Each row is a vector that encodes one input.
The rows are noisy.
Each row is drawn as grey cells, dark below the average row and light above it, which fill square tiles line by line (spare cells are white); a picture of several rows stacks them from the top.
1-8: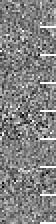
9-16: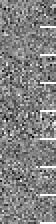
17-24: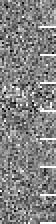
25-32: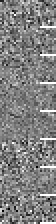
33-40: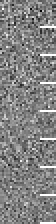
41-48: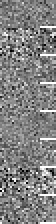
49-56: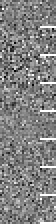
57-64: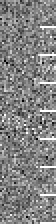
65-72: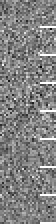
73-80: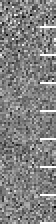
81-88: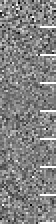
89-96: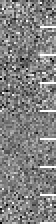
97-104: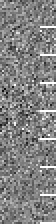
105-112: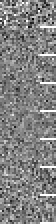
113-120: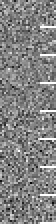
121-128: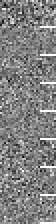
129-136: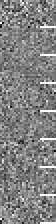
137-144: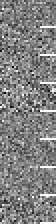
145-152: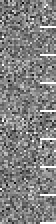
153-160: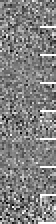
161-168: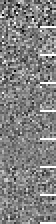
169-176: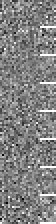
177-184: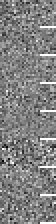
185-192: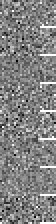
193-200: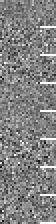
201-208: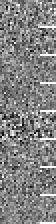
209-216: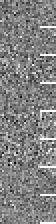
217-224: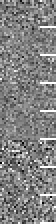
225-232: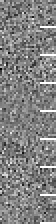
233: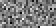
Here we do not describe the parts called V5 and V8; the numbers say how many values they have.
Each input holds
either a point on a 7-point line, or a node of a 9-node tree, a true/false value, a value of V5 and a value of V8.
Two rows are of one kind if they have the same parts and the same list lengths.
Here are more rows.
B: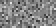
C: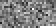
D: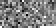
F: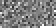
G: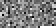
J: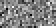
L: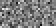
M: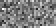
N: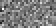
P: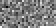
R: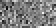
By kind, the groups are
B, G, J, R
C, D, F, L, M, N, P

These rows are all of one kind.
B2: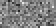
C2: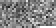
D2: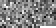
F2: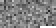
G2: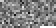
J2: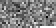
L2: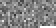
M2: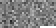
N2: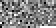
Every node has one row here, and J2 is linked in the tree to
C2 and N2.
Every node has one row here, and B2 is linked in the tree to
F2.
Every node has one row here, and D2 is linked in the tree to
G2, M2 and N2.
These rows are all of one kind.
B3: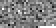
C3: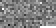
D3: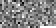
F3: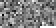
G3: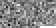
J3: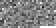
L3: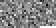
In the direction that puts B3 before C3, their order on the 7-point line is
L3, F3, B3, C3, J3, D3, G3.
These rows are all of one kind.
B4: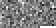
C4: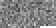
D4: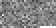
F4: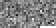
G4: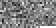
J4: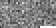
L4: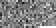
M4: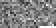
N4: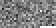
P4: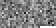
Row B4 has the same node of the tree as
G4, J4 and N4.
